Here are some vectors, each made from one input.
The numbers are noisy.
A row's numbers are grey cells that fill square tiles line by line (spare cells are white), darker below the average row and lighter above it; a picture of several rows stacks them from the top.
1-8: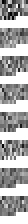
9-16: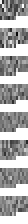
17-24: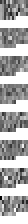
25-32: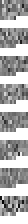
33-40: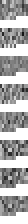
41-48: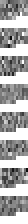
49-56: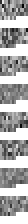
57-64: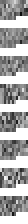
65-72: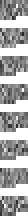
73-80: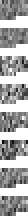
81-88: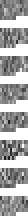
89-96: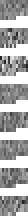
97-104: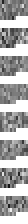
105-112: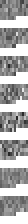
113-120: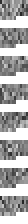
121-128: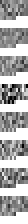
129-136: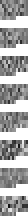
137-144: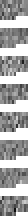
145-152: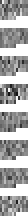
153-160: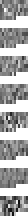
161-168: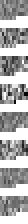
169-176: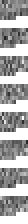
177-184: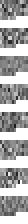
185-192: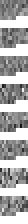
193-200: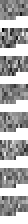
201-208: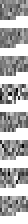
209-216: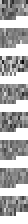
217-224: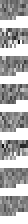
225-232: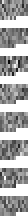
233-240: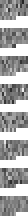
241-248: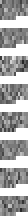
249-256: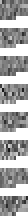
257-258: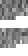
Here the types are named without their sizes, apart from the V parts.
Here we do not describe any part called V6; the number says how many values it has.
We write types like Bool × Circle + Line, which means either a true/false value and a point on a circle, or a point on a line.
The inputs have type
Bool × List(V6) + List(Line) × Tree.
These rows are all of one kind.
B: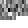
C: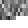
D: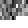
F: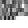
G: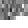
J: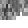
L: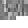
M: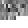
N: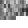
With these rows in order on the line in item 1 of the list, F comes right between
C and L.
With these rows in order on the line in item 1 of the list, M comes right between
D and J.
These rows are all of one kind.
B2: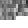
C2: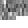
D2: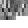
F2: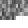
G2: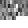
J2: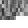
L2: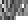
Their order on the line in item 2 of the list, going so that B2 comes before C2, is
B2, C2, D2, L2, J2, F2, G2.
